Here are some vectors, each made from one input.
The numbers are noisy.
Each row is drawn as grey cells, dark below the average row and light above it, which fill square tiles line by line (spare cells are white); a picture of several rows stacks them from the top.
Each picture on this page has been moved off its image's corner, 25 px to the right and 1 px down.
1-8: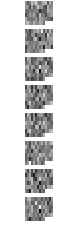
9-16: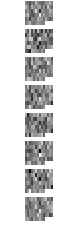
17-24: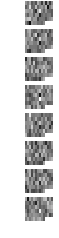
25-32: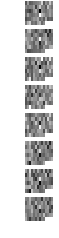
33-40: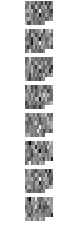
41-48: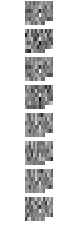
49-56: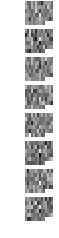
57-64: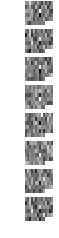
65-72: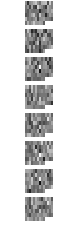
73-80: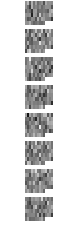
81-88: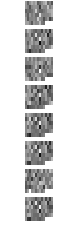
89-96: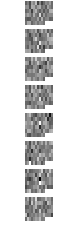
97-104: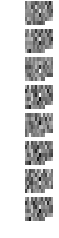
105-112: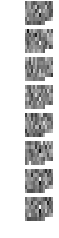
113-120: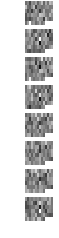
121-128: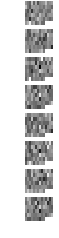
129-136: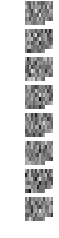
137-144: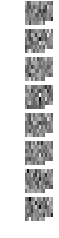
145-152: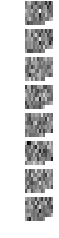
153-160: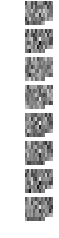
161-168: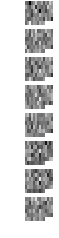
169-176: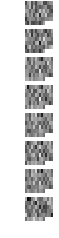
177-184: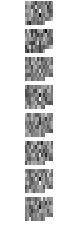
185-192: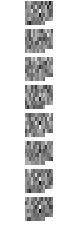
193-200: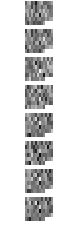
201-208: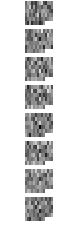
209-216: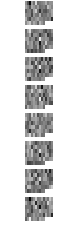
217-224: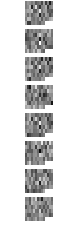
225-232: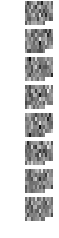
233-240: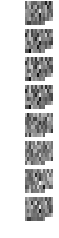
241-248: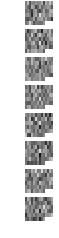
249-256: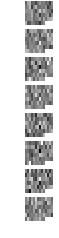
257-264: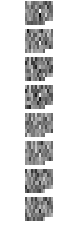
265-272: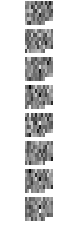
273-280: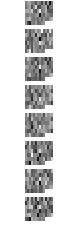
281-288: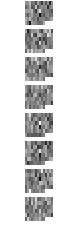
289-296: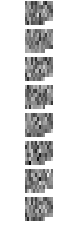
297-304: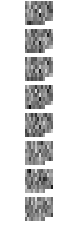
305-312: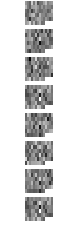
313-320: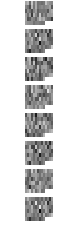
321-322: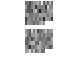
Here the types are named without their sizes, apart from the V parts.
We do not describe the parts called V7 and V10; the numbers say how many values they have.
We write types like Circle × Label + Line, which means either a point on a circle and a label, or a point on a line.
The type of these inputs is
(Label + Line × V7 × V10) × Line.
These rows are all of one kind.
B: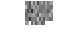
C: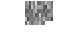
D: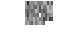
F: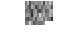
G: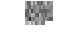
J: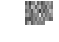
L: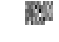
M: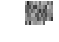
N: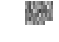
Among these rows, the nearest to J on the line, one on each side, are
B and F.
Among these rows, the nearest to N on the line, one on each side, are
B and C.
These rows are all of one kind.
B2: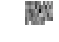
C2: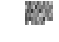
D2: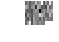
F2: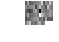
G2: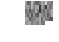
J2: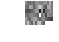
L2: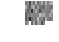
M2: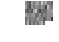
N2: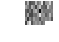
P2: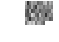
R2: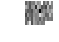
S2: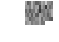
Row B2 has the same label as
G2 and S2.
